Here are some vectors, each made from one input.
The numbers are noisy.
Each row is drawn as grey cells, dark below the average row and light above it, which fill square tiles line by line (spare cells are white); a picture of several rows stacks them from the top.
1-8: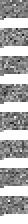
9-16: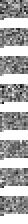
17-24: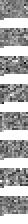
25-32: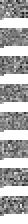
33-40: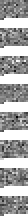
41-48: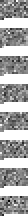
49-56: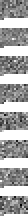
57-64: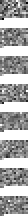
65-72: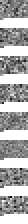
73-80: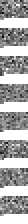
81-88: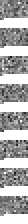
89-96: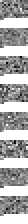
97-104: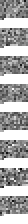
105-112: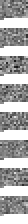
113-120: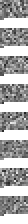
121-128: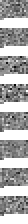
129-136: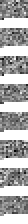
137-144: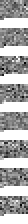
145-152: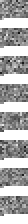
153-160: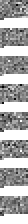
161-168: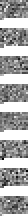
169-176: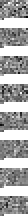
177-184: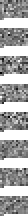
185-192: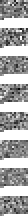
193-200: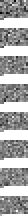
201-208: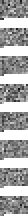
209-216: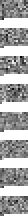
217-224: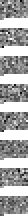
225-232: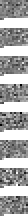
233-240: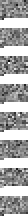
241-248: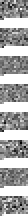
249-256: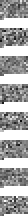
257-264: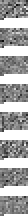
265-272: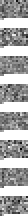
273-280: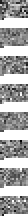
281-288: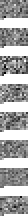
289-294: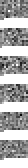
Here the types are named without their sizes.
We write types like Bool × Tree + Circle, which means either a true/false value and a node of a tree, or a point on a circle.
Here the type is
(Bool × (Label + Line) + Tree × Tree) × Tree.
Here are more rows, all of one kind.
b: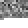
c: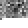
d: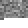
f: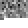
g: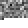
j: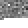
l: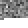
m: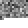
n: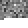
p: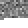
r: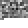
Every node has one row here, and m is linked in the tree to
b and d.
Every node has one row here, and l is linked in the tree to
d and f.
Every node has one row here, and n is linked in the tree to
d and p.
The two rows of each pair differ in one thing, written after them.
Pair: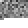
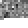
the place on the line
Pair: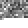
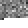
the node of the tree
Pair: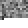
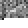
the node of the tree
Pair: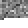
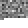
the true/false value
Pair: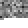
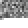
the true/false value
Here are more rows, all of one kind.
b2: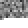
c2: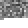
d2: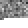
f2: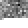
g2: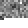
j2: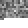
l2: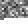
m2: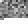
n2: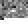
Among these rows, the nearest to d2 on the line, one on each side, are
b2 and c2.
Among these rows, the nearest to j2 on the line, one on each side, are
f2 and m2.
